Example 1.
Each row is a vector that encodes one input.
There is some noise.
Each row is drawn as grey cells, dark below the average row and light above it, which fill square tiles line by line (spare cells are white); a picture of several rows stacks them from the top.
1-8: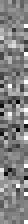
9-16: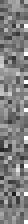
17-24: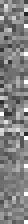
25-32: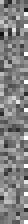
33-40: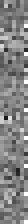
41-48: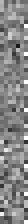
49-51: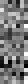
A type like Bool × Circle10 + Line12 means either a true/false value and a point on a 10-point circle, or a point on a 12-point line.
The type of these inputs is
Line7.
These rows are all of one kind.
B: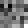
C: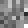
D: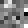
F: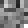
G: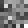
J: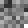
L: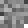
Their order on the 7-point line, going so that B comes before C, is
F, D, L, B, C, J, G.
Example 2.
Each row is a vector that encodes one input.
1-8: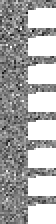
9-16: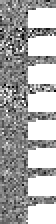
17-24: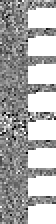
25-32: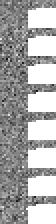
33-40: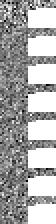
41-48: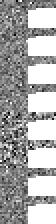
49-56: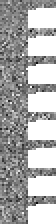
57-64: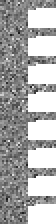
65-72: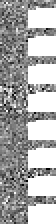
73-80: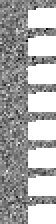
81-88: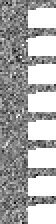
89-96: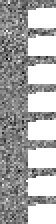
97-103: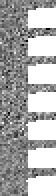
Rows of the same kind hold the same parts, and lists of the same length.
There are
2 kinds of row.
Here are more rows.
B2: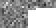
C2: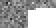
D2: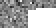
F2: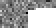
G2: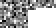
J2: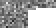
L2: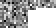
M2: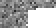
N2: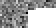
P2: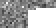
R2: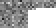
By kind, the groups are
B2, C2, D2, F2, J2, M2, N2, P2, R2
G2, L2

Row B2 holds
a node of an 8-node tree.
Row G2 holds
a fixed value.
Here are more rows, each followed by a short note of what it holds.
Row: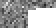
a node of an 8-node tree
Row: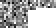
a fixed value
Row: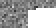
a node of an 8-node tree
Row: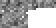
a node of an 8-node tree
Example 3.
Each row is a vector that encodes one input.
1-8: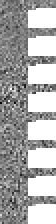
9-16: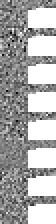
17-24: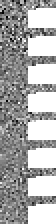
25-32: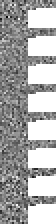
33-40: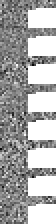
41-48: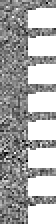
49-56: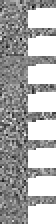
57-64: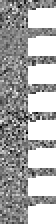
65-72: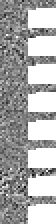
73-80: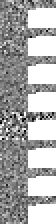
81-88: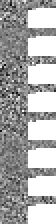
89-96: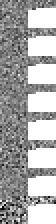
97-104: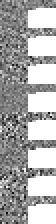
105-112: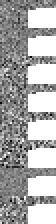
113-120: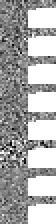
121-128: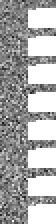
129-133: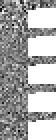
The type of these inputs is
Circle14.
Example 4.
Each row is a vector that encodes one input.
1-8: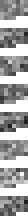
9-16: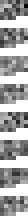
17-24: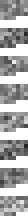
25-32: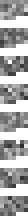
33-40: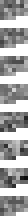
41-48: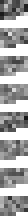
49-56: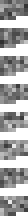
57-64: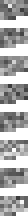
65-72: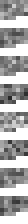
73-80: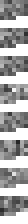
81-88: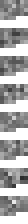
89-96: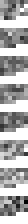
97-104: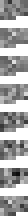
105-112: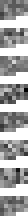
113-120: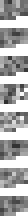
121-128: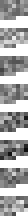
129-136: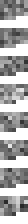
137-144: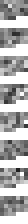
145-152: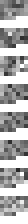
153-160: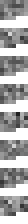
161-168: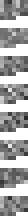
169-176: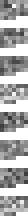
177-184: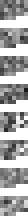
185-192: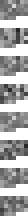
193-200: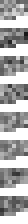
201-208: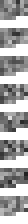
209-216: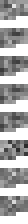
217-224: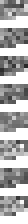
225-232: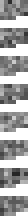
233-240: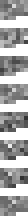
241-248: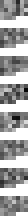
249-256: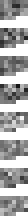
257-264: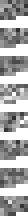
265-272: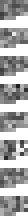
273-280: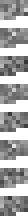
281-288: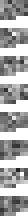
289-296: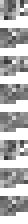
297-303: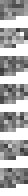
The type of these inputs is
Label6.
